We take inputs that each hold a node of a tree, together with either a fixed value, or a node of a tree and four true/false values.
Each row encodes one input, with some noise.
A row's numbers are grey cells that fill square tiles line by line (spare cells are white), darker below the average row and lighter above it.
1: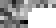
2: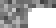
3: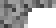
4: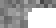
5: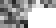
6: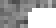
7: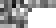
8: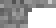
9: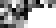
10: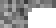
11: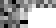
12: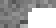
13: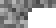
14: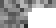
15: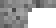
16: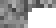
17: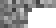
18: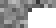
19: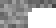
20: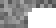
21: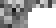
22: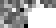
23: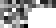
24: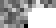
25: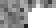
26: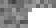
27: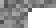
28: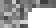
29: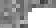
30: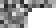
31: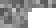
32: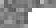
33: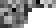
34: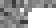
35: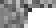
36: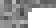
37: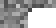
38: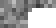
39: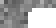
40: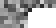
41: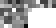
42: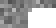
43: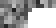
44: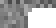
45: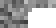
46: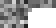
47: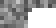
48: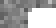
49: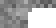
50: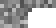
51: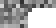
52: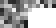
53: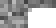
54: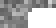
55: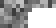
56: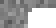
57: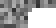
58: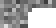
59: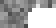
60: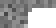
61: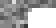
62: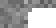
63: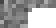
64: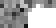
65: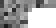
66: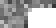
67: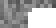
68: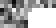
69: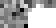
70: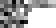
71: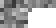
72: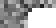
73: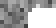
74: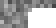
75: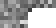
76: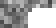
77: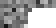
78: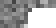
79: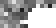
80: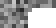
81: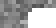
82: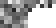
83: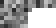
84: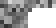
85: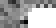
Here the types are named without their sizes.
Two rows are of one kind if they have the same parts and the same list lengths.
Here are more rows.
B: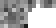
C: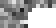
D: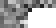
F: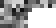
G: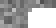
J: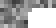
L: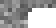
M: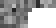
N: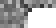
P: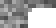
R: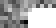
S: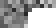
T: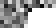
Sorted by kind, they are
B, C, F
D, G, J, L, M, N, P, R, S, T

